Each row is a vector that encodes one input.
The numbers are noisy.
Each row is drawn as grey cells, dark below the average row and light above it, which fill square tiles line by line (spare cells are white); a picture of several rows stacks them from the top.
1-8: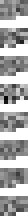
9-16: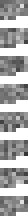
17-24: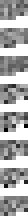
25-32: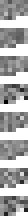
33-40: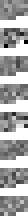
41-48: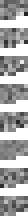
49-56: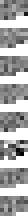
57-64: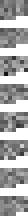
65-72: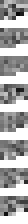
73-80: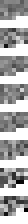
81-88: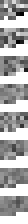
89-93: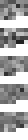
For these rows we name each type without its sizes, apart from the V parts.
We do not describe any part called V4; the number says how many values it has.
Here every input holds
a true/false value, together with either a point on a line, or a value of V4.
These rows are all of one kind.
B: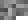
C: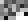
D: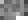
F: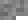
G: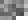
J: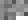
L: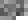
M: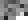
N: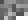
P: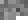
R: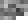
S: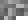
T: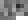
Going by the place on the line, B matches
N and P.
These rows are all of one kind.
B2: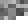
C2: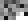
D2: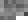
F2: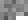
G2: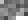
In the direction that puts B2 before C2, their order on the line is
F2, B2, C2, G2, D2.
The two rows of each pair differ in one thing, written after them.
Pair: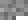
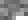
the place on the line
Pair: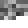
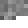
the true/false value
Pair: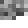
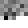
the true/false value
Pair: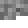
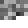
the place on the line
